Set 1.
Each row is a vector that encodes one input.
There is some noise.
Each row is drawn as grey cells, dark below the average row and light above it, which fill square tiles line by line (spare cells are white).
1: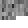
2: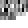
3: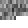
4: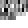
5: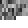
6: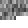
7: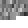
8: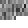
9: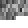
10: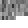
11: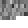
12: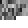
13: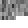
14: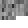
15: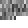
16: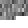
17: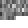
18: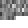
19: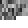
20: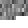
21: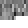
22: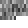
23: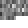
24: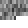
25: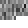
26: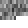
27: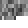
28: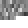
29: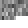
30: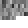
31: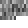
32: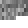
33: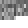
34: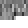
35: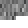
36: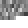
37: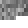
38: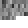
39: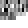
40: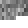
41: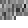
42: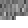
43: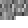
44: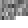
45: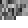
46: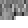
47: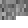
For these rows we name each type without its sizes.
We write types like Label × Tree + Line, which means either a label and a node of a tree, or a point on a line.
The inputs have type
List(Line).
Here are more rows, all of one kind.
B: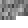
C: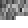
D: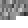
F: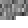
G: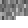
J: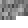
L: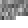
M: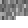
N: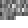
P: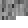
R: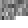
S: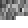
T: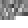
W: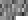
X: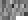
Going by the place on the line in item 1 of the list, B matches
J, L, P and R.
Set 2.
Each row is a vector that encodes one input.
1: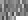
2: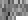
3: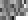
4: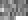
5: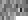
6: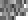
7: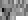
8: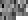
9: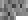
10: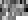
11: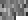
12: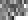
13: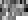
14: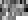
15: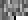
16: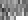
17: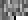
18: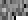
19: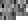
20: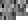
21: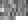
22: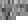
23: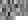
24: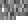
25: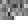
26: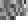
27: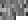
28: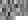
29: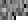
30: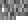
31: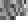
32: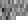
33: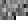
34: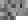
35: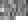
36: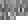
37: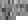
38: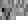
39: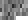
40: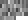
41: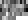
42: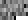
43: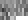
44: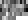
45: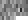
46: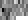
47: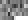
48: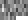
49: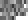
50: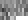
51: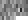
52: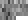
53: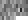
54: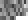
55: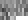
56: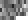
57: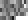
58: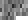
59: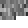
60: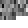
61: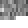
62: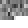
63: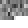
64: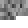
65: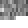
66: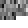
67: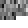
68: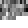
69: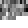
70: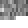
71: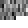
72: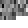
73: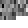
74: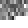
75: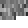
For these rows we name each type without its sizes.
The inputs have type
List(Line).
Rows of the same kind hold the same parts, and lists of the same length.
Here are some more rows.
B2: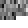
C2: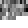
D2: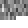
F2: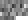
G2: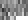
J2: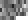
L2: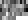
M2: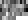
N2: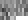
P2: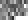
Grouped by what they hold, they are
B2, D2, F2, G2, J2, N2
C2, L2, M2
P2

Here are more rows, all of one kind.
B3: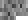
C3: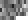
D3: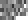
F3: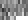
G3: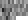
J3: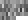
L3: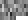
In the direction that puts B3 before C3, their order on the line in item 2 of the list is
F3, D3, G3, J3, L3, B3, C3.
